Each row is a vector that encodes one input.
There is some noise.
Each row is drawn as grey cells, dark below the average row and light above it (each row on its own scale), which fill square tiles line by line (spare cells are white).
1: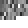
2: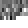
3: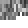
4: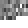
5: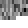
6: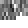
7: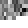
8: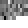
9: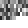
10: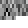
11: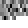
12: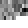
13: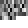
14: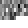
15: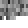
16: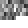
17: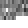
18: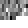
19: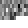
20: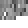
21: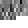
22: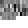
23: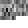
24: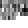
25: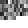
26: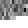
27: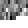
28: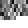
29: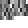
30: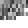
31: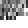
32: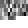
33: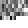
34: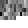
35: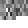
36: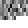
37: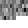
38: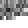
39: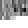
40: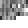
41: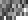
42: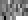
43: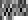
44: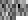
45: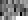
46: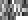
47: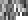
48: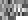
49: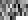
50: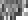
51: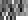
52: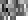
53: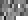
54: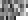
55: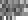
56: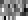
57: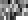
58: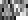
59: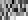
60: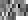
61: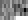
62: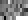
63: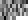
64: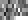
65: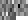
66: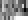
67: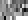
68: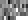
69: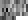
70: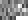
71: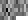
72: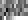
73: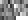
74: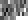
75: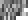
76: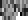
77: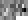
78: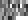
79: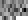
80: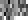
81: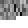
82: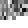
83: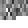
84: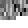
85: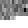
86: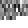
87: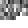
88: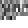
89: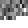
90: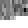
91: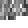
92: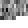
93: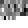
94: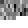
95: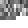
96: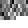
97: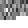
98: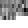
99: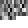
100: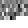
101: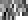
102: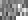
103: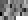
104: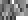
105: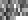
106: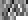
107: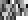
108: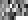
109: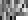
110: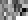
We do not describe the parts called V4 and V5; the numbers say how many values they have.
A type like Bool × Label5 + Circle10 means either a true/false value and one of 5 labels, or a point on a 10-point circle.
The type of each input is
Label6 × (Label6 × V5 + V4).
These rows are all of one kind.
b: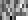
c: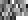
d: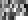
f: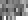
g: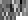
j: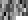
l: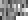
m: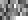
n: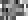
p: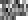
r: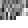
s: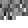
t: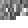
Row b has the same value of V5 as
c, d, m and r.
